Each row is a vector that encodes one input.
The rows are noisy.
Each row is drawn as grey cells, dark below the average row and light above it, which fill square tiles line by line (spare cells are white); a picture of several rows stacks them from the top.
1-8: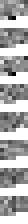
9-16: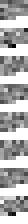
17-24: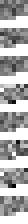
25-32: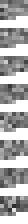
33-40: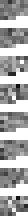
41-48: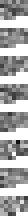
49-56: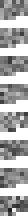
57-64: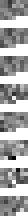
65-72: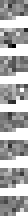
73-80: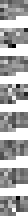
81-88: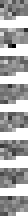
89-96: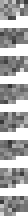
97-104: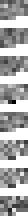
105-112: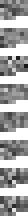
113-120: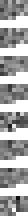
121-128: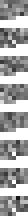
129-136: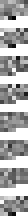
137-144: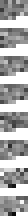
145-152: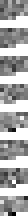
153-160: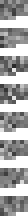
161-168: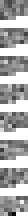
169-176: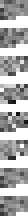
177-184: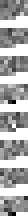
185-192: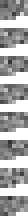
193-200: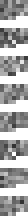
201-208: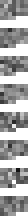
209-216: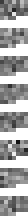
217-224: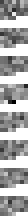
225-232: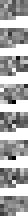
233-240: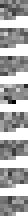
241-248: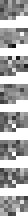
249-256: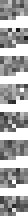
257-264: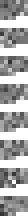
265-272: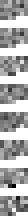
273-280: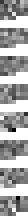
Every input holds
either a point on an 8-point line, or a point on an 11-point line, or four true/false values.
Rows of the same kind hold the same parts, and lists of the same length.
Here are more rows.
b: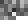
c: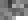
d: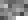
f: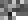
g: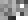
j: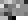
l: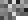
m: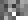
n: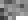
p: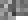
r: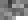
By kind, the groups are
b, f, l, m
c, d, n, p, r
g, j

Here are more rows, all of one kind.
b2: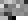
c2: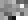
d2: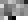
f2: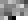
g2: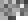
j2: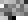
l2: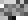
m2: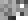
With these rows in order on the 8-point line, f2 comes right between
c2 and d2.
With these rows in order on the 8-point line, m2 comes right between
c2 and g2.
